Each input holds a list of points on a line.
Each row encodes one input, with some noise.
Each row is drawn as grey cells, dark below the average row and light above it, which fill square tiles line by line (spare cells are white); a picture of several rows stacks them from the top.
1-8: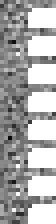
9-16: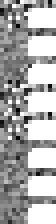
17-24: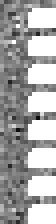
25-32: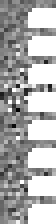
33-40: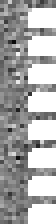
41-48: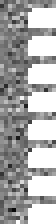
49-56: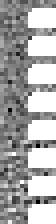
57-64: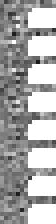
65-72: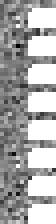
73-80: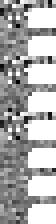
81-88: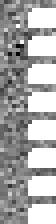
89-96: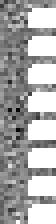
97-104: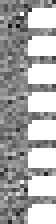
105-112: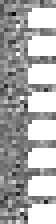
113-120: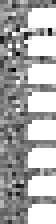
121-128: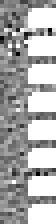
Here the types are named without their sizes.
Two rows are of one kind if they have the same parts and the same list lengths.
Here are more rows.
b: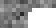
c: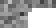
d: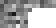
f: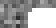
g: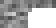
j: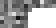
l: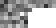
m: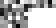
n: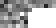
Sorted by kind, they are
b, f, j
c, g
d, l, n
m

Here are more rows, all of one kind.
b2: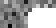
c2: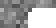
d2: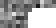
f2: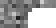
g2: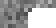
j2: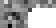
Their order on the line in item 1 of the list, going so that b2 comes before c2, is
b2, j2, g2, c2, f2, d2.
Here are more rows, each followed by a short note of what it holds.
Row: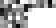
the empty list
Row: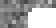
a list of three items
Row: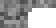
a list of three items
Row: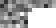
a list of one item
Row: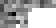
a list of one item
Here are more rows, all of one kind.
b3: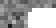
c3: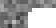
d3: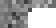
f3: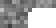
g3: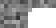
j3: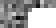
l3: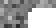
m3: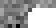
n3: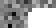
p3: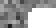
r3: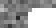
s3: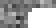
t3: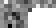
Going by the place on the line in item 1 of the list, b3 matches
d3 and t3.
